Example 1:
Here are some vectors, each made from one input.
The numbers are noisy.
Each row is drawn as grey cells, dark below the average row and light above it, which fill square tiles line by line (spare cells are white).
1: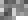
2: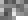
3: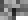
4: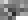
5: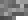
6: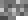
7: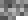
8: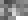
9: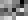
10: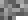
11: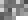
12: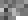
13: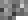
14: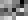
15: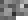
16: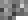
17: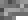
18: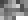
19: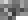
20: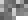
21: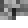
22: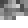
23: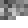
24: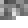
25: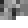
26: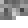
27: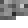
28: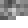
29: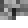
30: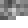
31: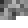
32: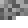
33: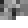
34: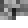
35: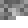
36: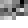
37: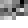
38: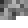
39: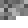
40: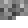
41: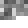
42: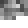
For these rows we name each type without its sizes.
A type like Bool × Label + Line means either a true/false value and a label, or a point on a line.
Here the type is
List(Line).
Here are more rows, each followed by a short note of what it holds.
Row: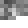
a list of two items
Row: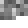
a list of two items
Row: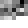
the empty list
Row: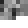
a list of one item
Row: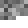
a list of two items
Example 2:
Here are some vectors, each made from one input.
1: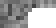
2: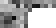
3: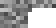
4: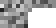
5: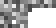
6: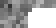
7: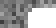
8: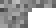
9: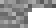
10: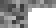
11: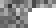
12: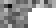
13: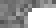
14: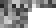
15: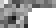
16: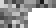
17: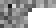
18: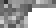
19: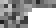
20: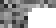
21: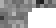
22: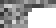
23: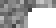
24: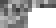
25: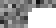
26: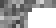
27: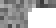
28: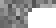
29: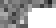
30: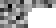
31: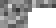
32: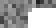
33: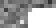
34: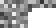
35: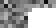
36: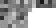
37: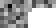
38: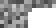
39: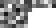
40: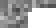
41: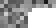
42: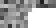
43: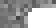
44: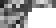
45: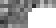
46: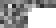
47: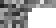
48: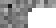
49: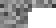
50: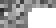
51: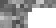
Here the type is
Bool × Bool × Bool + Circle6.
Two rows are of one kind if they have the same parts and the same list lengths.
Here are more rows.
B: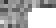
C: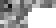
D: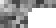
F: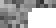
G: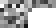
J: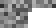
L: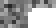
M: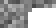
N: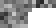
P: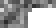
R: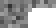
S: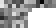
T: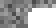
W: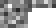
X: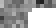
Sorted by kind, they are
B, C, D, F, J, L, N, R, S, T, W, X
G, M, P

